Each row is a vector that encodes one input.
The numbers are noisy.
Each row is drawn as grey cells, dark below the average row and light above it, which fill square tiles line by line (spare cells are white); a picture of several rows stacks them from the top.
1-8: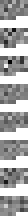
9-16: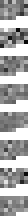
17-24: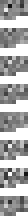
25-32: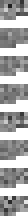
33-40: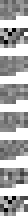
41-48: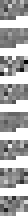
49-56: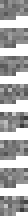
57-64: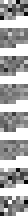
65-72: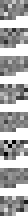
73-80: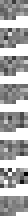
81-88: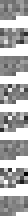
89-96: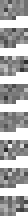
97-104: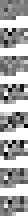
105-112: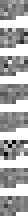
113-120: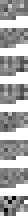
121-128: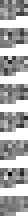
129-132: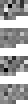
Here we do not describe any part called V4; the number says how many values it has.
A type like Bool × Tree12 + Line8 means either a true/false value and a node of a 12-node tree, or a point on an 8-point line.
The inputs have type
List2(Bool × V4).
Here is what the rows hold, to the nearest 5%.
All of them are lists of up to two items, each a true/false value and a value of V4: about 5% are empty, 25% hold one and 70% two.
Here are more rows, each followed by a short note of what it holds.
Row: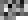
a list of one item
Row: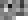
a list of one item
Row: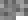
a list of two items
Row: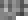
a list of one item
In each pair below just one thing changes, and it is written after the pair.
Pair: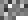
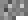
the true/false value in item 1 of the list
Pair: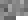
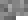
the true/false value in item 2 of the list
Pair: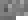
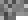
the true/false value in item 1 of the list
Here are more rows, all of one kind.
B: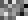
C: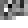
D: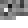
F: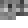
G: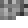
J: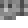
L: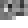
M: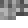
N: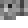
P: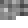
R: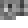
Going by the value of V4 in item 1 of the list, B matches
G, J, N and R.
